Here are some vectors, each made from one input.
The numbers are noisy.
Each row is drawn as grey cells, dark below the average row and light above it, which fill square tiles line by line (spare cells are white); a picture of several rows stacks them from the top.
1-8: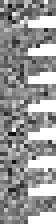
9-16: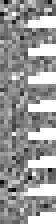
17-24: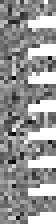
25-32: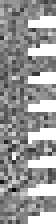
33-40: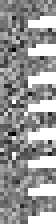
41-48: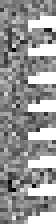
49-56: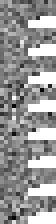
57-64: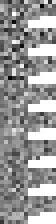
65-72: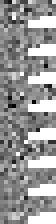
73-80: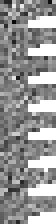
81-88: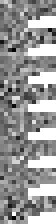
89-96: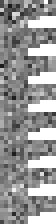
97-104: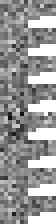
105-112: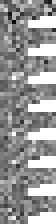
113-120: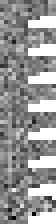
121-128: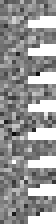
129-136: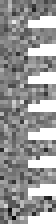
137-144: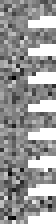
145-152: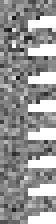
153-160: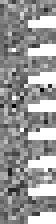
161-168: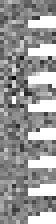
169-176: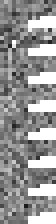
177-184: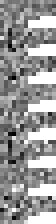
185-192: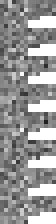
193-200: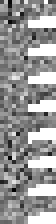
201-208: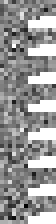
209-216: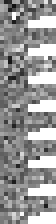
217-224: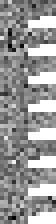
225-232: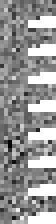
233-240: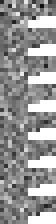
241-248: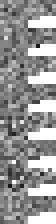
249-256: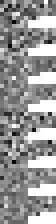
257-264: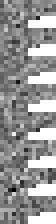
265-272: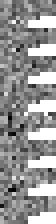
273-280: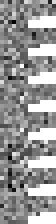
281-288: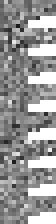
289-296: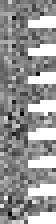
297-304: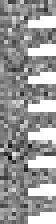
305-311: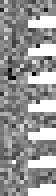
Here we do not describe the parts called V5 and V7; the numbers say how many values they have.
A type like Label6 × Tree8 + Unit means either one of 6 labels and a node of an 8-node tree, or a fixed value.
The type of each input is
(Bool × Bool × Bool × Bool + Unit) × V5 × V7 + Tree10 × Tree12.
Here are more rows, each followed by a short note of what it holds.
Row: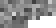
a value of V5 and a value of V7
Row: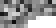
a node of a 10-node tree and a node of a 12-node tree
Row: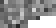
a value of V5 and a value of V7
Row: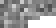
four true/false values, a value of V5 and a value of V7
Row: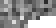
a value of V5 and a value of V7
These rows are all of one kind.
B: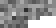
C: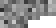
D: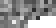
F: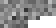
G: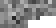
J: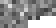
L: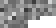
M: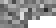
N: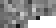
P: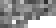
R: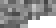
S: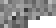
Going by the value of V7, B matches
F, G, L and S.
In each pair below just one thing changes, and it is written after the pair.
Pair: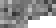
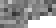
one of the four true/false values
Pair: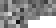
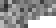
the value of V5
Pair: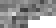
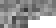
one of the four true/false values
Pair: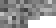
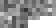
one of the four true/false values
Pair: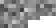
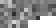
the value of V5
